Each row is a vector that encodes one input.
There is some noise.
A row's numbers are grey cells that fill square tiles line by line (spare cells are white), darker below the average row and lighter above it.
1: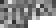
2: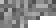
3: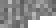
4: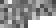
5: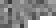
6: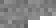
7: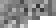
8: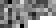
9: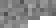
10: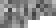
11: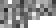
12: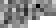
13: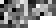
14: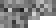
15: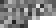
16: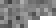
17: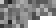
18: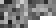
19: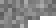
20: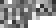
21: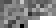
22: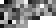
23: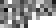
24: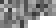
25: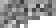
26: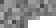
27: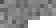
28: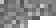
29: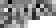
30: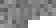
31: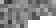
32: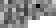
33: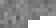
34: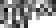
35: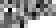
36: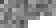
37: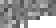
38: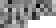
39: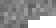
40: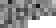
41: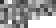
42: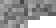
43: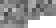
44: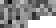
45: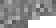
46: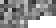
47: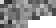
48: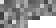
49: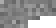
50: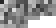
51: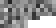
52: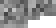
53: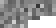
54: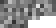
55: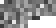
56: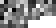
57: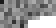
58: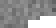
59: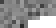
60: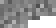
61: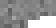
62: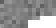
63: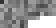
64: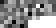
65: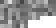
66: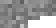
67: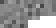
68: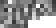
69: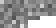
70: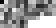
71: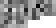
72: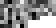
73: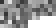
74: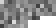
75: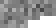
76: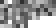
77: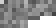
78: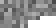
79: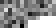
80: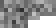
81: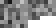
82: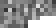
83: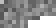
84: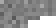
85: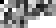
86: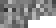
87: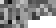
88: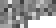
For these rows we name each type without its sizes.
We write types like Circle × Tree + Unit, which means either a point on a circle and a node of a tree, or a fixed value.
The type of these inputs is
Label × Line × Line + Unit.
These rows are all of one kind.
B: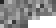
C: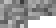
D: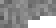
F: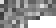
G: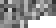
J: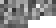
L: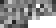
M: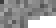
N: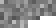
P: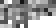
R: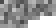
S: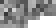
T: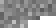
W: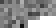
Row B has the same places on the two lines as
C, F, L and P.
